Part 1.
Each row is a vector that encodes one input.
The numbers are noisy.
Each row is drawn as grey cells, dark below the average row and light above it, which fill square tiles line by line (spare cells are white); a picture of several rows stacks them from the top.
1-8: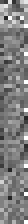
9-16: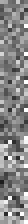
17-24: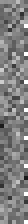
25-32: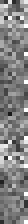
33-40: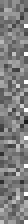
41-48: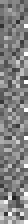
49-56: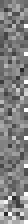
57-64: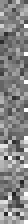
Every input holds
a list of up to two points on a 5-point line.
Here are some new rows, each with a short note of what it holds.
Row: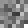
a list of one item
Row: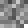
a list of one item
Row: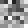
the empty list
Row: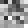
the empty list
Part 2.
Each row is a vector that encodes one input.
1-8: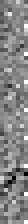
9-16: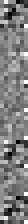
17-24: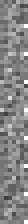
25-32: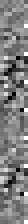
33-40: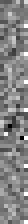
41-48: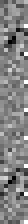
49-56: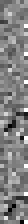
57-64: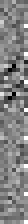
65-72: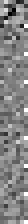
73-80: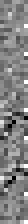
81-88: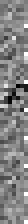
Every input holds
a true/false value, together with either a fixed value, or a point on a 4-point line and a point on a 5-point line.
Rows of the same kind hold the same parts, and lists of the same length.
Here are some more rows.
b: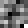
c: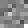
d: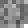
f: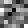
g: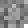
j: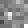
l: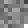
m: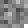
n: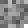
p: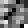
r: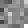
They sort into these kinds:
b, c, j, l, m, p, r
d, f, g, n

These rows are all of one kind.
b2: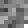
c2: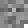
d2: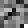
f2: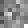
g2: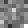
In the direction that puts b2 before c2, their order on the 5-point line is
g2, b2, c2, f2, d2.
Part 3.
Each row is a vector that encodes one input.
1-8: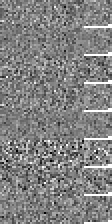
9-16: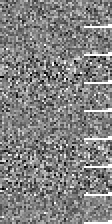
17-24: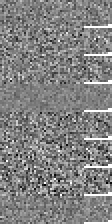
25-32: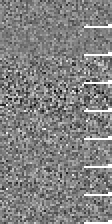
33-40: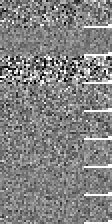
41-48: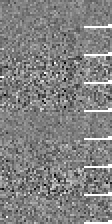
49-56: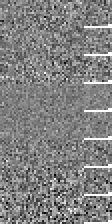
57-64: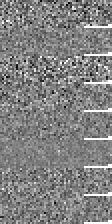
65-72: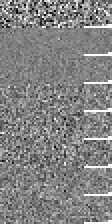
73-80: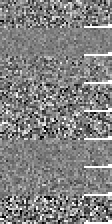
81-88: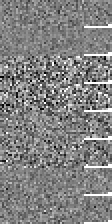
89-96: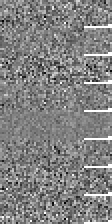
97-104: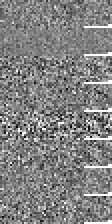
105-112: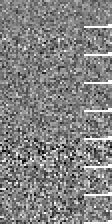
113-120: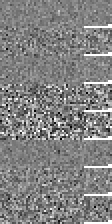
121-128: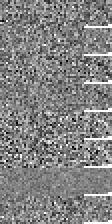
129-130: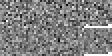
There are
3 kinds of row.
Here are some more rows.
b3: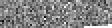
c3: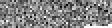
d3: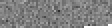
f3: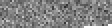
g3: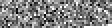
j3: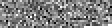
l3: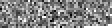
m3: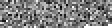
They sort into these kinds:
b3, c3, f3, m3
d3, l3
g3, j3

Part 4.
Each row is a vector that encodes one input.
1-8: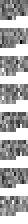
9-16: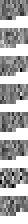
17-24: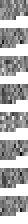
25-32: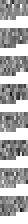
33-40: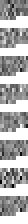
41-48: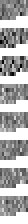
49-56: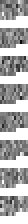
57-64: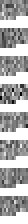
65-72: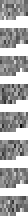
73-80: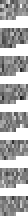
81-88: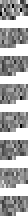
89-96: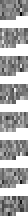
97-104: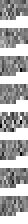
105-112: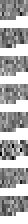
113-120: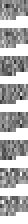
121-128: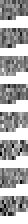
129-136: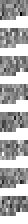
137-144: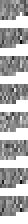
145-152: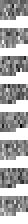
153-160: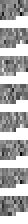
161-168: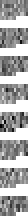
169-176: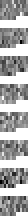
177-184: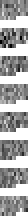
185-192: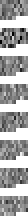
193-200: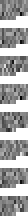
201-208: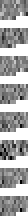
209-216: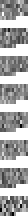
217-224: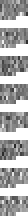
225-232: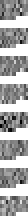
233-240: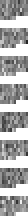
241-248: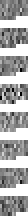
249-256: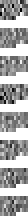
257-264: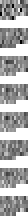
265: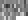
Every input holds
a point on a 19-point circle and a true/false value.
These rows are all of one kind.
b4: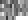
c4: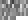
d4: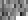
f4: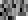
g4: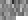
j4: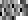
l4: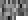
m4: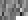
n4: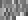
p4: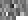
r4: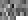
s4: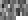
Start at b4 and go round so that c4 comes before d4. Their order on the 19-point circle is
b4, c4, g4, m4, d4, f4, l4, s4, r4, p4, n4, j4.
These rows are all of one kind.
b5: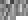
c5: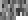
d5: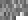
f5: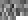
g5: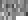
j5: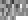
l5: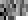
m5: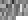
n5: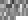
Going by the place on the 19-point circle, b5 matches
j5, m5 and n5.
